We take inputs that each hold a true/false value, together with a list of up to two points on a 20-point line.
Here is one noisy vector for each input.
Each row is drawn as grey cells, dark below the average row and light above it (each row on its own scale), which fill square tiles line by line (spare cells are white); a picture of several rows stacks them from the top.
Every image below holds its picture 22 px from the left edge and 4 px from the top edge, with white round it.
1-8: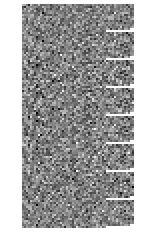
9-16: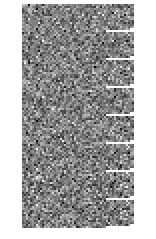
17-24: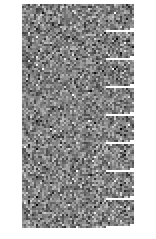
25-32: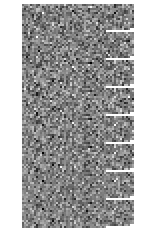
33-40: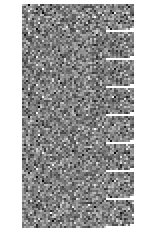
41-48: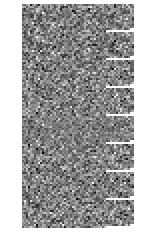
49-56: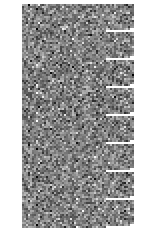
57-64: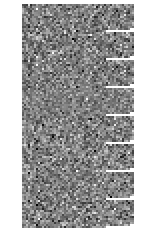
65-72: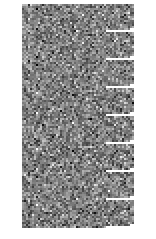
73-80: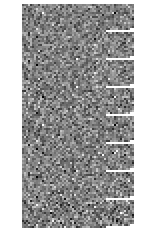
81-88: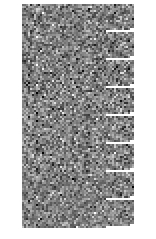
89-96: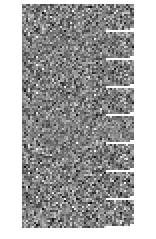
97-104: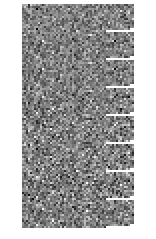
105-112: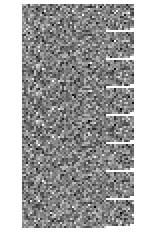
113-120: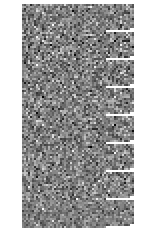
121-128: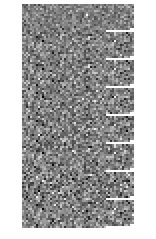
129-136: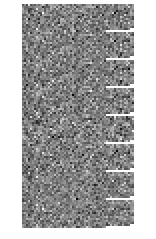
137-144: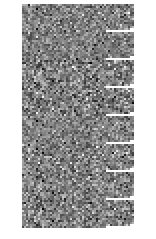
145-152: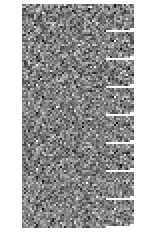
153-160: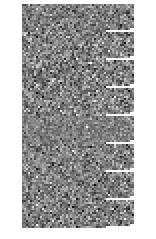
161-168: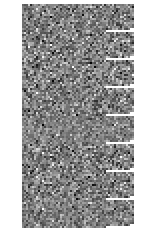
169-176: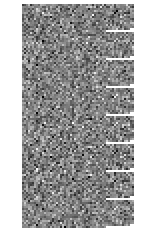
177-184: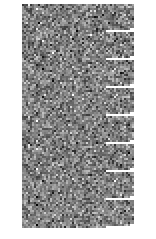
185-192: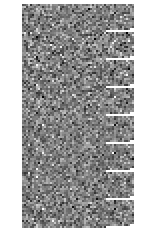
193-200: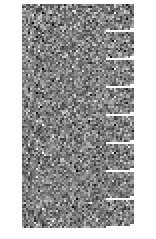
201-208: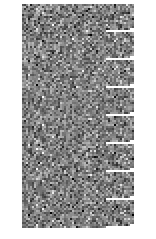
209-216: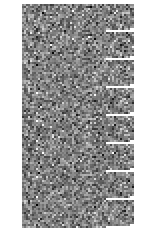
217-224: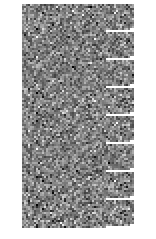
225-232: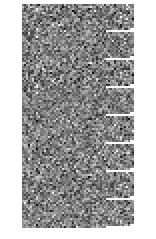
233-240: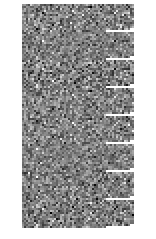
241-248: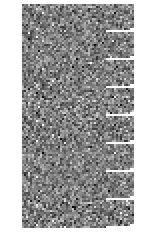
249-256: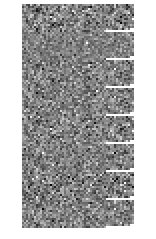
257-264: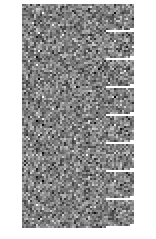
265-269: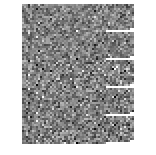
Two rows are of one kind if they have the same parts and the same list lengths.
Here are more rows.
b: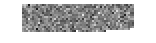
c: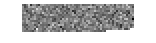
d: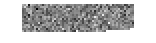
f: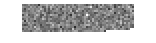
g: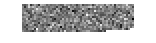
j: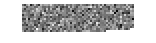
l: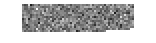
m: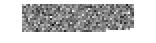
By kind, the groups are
b, c, g, m
d, j, l
f

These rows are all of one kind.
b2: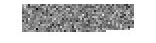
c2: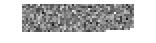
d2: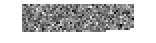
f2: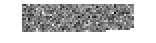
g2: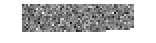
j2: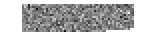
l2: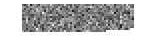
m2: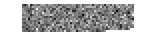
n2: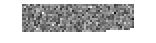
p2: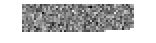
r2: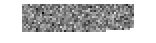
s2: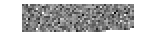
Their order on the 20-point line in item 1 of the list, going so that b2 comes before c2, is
s2, g2, n2, j2, f2, b2, p2, l2, r2, d2, m2, c2.
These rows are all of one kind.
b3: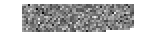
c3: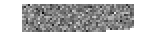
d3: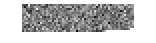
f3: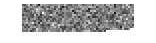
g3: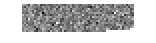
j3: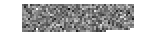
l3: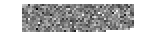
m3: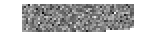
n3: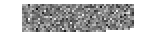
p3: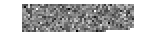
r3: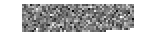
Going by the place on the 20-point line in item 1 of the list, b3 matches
c3, j3, m3 and r3.
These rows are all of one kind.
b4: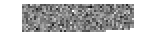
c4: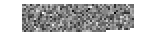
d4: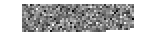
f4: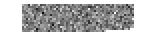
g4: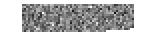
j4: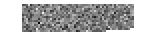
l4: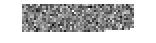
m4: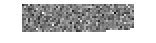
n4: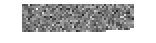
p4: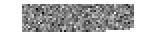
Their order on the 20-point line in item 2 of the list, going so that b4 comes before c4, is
m4, p4, g4, d4, b4, j4, c4, n4, f4, l4.
